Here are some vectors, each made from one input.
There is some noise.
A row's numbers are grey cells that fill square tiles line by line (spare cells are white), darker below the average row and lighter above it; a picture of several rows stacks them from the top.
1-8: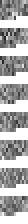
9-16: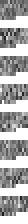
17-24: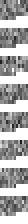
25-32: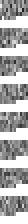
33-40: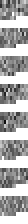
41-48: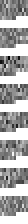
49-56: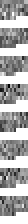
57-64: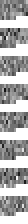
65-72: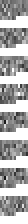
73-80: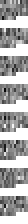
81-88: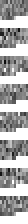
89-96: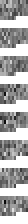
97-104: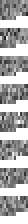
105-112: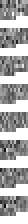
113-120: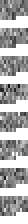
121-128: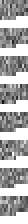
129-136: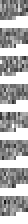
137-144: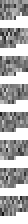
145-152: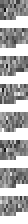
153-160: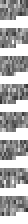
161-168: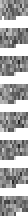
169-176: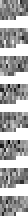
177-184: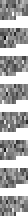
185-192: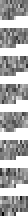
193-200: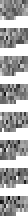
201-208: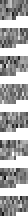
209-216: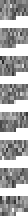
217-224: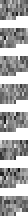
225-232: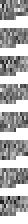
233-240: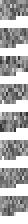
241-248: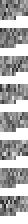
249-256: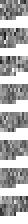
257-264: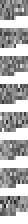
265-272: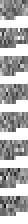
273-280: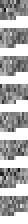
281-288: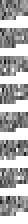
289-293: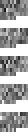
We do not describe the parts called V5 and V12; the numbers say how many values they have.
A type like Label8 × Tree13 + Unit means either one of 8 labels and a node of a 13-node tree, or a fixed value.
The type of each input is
(Line6 + V5) × V12 + List2(Line9).
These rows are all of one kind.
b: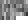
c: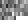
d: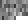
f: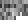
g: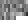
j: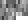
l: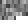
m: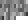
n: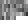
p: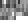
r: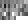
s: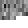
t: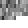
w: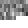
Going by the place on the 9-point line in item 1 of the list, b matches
g, m, n and w.
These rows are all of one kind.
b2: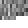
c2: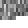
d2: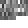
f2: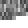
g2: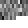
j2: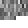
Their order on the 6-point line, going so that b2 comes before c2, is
b2, c2, f2, d2, j2, g2.
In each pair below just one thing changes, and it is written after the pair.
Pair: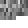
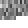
the value of V12
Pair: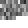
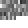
the place on the 6-point line
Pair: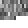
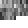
the value of V12
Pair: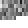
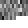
the value of V12
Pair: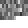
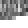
the value of V12
